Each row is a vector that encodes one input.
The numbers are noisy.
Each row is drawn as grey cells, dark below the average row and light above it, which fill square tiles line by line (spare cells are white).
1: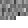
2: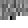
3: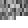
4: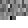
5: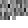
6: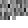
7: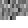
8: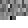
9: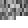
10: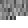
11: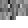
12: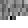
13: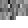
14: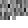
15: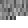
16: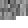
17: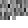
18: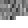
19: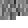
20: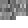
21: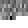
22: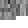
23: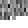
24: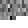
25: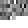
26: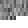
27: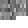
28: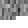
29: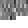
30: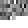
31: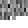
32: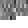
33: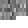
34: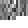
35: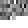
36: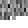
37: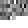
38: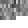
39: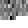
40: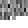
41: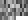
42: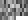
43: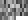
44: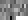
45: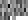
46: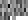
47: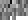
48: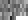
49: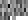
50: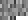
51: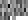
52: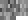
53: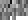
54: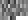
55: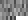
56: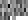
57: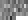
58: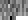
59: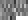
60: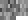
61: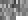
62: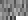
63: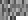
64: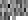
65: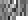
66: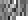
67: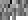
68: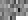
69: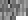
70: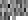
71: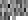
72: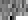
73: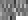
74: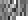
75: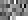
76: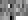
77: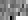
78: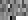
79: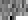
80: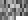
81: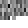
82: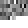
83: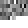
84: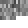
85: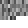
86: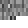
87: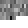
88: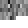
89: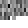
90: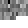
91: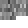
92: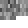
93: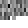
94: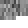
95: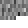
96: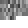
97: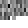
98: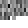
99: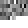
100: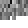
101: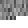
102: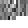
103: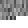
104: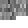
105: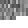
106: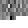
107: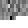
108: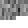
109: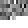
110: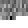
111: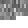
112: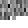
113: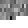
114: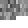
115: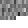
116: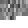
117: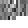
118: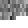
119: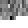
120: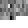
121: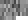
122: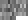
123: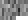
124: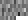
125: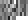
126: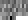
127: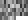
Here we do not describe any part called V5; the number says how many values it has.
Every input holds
either two labels (each one of 7), or a value of V5.
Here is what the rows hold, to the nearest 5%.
About 60% of them hold two labels (each one of 7). The rest hold a value of V5.
